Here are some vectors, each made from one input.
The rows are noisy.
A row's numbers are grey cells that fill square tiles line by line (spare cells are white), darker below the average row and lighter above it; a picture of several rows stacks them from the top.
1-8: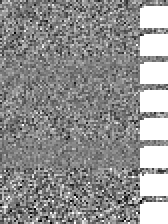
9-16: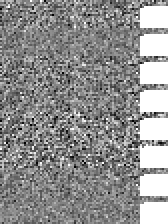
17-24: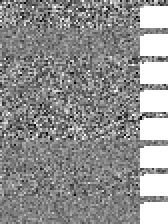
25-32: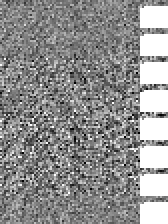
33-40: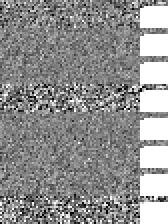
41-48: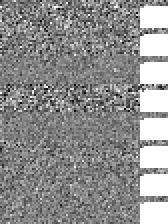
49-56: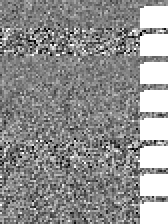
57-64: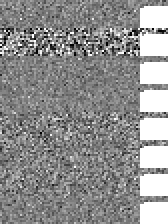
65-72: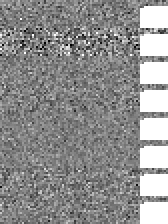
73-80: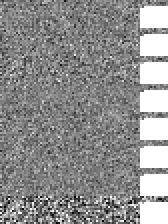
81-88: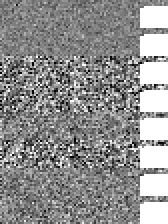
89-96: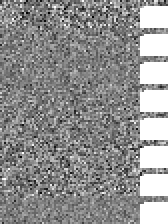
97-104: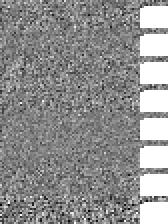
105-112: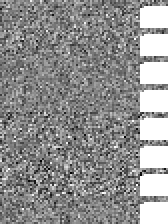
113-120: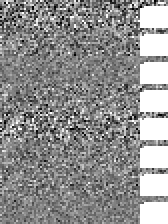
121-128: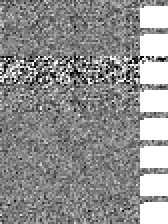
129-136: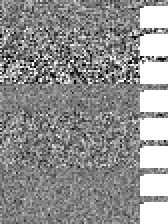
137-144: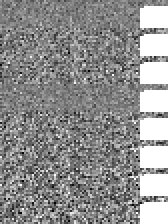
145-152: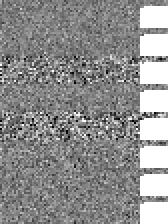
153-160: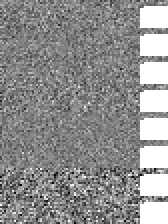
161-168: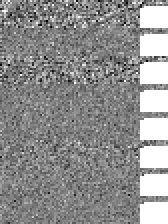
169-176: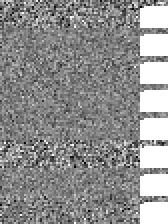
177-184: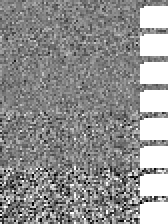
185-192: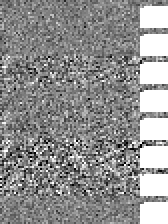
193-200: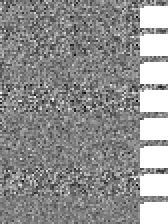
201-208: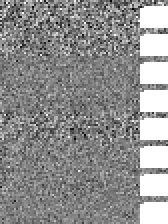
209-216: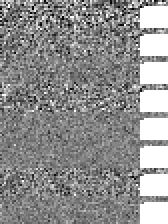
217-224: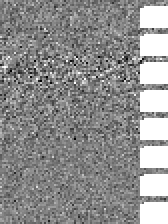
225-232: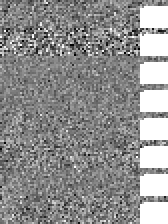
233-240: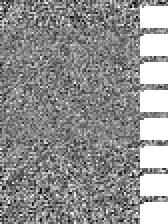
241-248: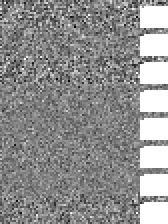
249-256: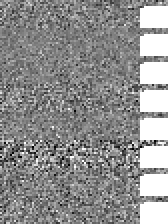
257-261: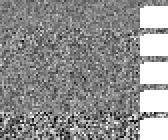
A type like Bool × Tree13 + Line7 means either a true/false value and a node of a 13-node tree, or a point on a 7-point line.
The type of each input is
Bool × Line4 + List2(Line7 + Line9).
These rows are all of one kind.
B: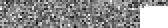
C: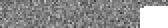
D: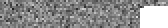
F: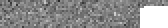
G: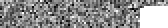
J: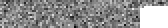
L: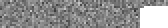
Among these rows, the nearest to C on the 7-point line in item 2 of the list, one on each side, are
G and L.
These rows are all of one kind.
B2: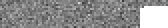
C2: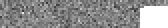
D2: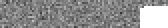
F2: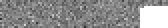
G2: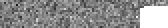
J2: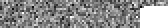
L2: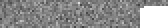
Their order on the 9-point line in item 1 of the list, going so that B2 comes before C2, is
L2, B2, D2, C2, F2, J2, G2.
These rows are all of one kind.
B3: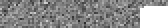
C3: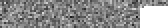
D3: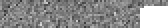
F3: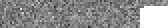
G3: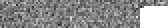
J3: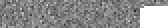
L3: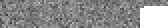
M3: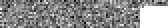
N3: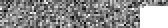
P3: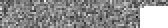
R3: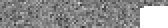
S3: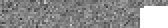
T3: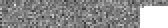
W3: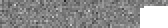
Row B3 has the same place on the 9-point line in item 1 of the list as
D3, G3 and N3.
